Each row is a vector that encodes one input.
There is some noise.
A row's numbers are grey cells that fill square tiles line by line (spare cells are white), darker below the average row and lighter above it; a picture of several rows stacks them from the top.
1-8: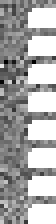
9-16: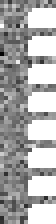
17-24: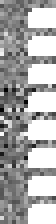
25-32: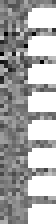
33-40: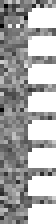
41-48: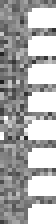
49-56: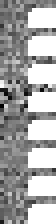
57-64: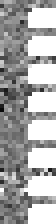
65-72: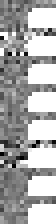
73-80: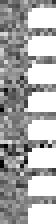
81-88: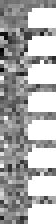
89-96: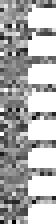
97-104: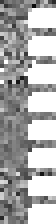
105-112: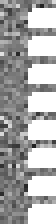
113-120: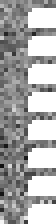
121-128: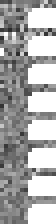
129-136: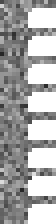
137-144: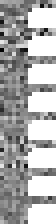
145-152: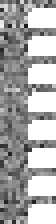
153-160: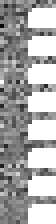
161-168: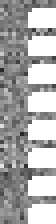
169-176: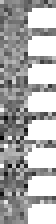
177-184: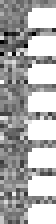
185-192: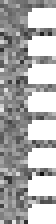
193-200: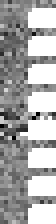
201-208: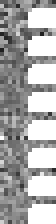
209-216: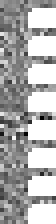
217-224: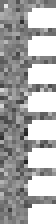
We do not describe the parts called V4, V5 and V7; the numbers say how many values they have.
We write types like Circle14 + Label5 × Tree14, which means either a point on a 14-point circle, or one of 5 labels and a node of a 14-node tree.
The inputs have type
Bool × V4 + Circle6 × V5 + Line6 + V7.
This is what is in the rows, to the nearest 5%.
About 30% of them hold a point on a 6-point circle and a value of V5. About 25% of them hold a point on a 6-point line. About 25% of them hold a true/false value and a value of V4. The rest hold a value of V7.
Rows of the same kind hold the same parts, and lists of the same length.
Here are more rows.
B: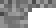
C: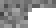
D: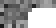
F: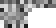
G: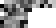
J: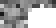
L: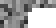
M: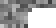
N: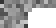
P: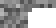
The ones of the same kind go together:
B, D, M, P
C, J, L
F, N
G

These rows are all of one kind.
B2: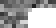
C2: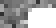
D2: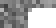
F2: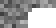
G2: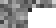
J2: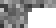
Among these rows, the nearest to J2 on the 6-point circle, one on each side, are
B2 and D2.
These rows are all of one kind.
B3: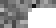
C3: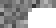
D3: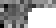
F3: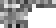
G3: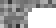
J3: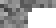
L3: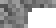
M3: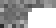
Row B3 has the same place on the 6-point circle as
C3 and D3.
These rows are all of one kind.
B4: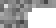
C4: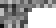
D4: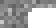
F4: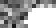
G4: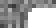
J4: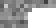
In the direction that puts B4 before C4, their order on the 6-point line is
J4, B4, G4, F4, C4, D4.
